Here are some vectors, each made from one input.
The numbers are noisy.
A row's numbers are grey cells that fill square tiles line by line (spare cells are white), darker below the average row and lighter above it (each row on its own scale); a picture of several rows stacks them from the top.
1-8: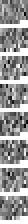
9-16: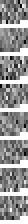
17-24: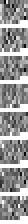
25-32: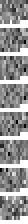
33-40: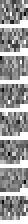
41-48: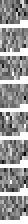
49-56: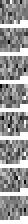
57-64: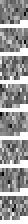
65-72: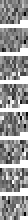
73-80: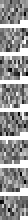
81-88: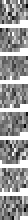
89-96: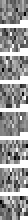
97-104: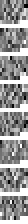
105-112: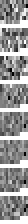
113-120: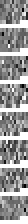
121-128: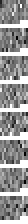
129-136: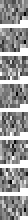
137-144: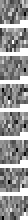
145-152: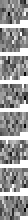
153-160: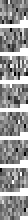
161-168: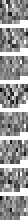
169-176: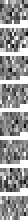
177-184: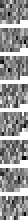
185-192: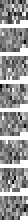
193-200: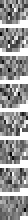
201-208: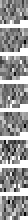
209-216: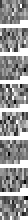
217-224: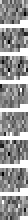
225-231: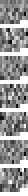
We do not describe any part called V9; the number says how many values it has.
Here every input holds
either one of 10 labels and a true/false value, or a value of V9.
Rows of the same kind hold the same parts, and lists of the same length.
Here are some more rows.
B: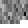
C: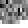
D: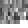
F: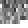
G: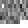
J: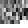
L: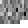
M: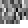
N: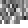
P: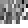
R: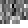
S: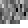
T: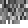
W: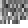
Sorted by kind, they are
B, F, G, J, L, M, N, R, S, T, W
C, D, P

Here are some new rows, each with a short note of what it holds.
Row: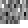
one of 10 labels and a true/false value
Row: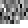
one of 10 labels and a true/false value
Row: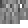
a value of V9
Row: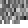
one of 10 labels and a true/false value
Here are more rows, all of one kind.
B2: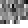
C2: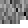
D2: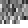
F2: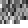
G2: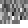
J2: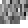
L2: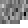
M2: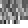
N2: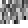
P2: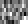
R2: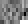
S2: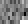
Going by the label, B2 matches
D2 and F2.
